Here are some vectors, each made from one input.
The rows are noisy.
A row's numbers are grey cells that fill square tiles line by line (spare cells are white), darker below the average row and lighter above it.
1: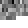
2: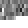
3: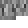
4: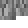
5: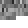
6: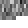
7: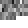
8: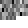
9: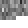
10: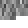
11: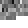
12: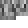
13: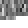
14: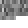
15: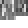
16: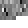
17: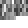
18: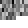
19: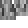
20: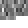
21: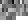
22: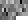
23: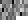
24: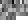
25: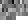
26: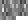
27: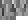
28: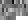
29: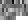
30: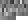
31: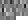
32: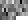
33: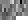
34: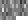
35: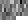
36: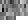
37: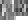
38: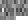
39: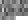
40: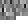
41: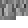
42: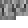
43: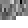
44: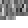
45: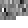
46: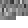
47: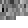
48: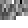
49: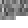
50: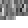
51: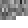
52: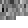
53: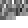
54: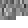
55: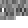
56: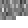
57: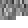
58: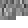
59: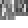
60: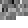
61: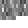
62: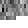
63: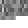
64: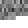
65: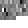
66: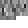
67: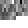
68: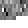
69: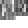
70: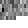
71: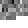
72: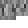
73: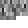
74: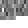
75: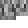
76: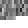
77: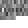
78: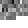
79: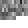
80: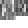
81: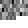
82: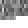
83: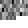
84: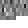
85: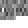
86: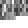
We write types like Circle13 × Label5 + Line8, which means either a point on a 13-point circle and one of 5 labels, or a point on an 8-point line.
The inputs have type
(Line7 + Line8) × Tree9.
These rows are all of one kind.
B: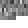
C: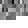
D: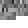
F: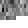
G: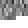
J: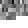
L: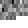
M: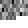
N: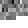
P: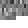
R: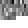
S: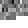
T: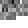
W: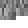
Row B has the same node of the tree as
D, M, T and W.
